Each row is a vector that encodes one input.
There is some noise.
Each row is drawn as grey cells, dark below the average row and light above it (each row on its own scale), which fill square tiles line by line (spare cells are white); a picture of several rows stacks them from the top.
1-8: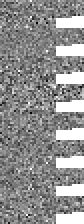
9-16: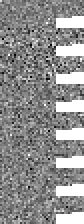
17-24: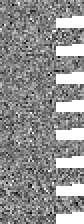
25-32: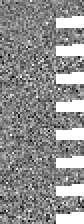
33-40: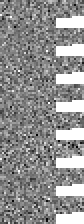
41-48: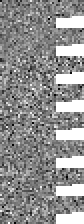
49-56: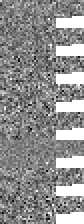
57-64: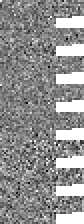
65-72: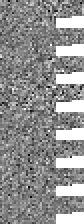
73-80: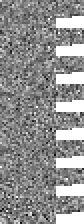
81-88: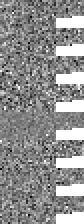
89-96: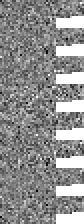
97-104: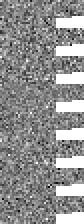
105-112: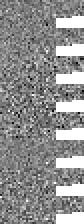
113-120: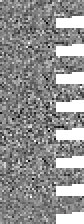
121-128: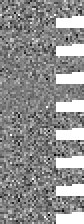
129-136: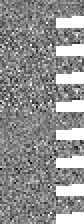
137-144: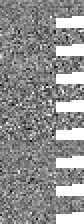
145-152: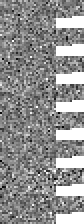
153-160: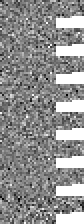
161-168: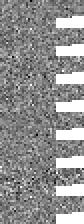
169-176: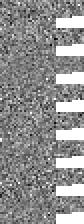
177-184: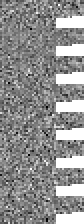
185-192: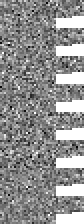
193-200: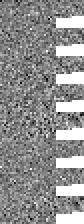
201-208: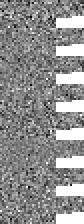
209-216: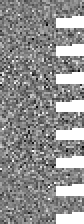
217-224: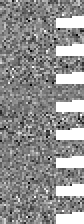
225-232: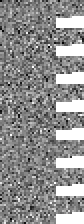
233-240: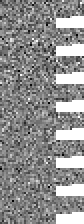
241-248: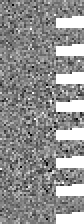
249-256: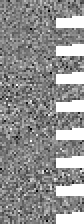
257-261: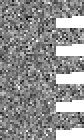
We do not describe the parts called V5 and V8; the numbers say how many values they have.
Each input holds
a point on a 6-point line and a value of V5, together with either a node of an 11-node tree, or a value of V8.
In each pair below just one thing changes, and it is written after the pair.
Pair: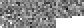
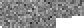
the node of the tree
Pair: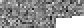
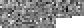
the node of the tree
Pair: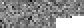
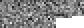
the value of V5
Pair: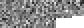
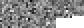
the node of the tree
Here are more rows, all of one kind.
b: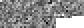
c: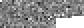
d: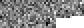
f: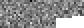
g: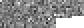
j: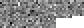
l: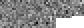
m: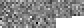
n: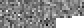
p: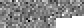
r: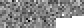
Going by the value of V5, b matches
c and g.
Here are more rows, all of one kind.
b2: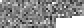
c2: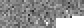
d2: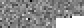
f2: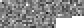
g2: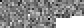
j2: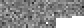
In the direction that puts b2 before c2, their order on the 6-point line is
g2, f2, b2, j2, c2, d2.
